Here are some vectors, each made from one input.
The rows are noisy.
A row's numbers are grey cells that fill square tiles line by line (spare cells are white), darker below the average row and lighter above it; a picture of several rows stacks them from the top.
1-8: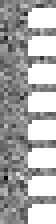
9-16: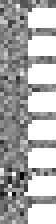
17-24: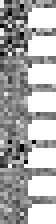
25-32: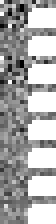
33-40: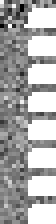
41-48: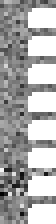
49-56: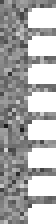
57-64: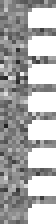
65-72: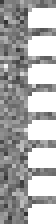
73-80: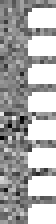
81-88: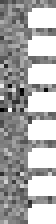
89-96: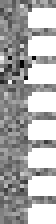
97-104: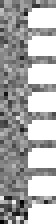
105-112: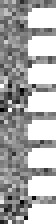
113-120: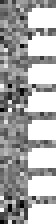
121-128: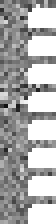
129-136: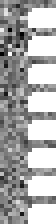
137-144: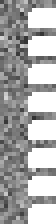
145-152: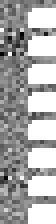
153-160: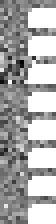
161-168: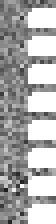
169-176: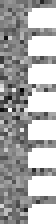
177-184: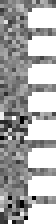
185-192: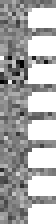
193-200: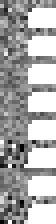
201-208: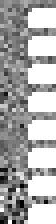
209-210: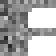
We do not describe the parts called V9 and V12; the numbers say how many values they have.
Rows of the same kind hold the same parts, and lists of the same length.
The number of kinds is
3.
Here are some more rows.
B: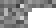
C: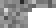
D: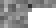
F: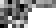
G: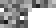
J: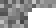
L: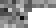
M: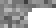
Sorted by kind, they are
B, C, D, M
F
G, J, L

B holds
a point on a 13-point line and a value of V12.
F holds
one of 8 labels.
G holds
a value of V9 and a value of V12.
